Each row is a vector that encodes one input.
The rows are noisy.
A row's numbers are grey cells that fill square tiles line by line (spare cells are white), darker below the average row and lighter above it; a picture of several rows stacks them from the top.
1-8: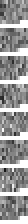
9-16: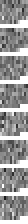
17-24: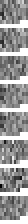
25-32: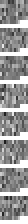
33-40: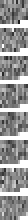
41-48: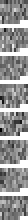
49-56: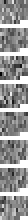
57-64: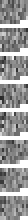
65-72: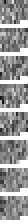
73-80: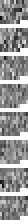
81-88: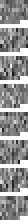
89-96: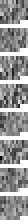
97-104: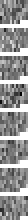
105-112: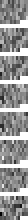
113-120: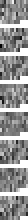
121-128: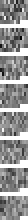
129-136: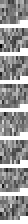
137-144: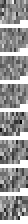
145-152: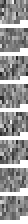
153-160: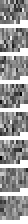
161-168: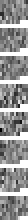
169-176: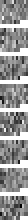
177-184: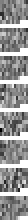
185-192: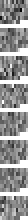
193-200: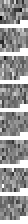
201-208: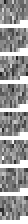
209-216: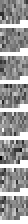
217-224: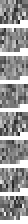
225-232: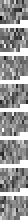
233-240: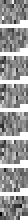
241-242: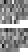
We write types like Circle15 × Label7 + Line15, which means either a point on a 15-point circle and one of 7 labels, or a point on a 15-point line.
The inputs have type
(Bool × Bool × Bool + Unit) × Line6 + Line10.
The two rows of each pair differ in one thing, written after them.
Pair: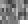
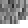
the place on the 6-point line
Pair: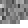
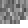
the place on the 6-point line
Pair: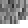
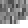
one of the three true/false values
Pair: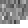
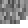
the place on the 6-point line
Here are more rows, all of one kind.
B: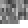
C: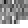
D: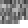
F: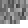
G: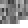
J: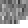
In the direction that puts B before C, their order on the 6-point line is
D, B, G, F, J, C.
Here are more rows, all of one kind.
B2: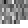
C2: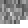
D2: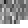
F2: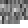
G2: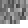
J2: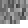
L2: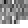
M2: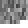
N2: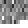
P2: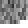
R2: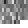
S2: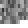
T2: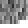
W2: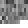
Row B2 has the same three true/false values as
F2, G2, J2 and M2.
